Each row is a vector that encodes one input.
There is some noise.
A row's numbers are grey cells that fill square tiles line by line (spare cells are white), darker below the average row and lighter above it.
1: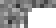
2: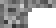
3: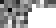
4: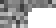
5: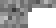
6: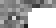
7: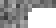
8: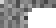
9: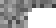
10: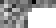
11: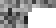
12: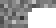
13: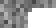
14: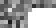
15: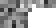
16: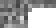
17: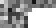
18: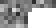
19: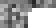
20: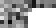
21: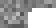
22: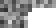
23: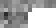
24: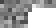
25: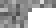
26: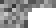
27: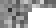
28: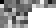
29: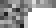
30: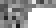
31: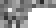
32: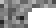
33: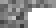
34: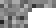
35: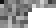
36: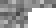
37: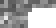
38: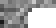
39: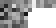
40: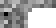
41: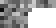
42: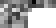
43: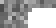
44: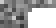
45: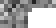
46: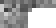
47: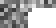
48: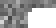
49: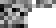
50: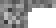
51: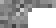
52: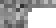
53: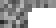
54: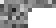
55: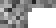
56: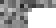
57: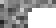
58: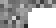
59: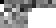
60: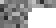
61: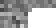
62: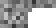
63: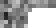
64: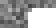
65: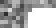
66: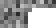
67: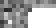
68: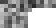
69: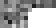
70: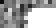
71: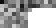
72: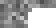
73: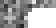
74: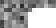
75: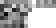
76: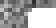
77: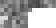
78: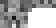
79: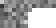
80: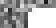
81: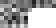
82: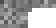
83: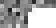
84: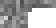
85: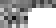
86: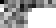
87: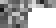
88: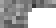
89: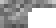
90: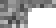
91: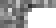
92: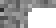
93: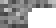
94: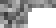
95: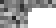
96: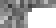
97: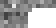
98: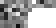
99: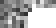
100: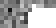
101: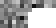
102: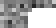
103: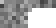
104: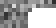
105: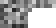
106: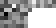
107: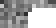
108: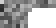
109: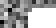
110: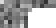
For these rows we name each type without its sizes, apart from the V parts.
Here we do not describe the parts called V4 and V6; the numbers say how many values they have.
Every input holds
either a point on a circle and a value of V6, or a true/false value and a value of V4.
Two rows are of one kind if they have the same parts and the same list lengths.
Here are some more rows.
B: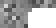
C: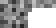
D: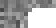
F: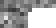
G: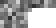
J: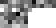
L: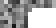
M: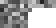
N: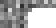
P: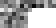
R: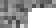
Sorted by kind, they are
B, C, F, G, L, N, P
D, J, M, R

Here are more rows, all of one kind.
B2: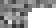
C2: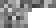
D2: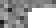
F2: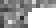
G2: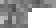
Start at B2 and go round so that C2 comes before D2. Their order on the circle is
B2, F2, G2, C2, D2.
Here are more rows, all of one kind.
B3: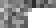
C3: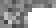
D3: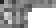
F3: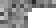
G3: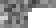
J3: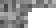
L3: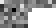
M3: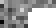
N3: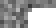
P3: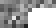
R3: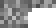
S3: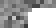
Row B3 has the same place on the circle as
D3, L3, N3 and R3.
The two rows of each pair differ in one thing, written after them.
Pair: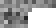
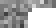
the value of V4
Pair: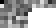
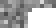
the value of V4
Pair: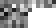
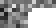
the true/false value
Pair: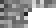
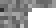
the true/false value
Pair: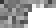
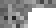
the true/false value
